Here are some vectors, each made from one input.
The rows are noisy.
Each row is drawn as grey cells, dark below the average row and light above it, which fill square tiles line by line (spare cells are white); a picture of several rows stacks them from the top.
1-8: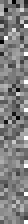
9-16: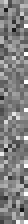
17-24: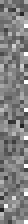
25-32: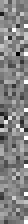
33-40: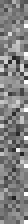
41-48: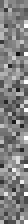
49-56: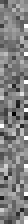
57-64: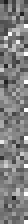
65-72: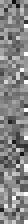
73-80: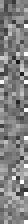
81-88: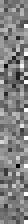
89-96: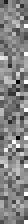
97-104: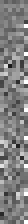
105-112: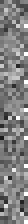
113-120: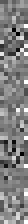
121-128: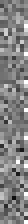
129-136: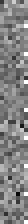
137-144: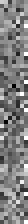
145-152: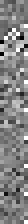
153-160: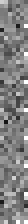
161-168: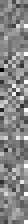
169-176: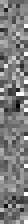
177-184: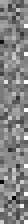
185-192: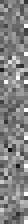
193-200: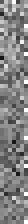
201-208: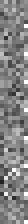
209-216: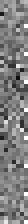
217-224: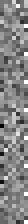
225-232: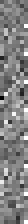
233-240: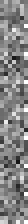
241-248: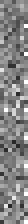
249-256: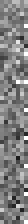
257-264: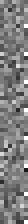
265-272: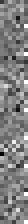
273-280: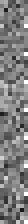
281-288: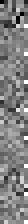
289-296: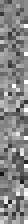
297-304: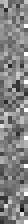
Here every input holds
one of 6 labels, one of 10 labels and a node of an 11-node tree.
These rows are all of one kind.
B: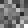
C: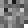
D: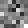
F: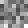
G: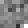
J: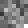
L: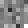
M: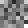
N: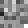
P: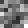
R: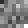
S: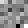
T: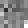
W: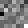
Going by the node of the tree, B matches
G, P, S and W.
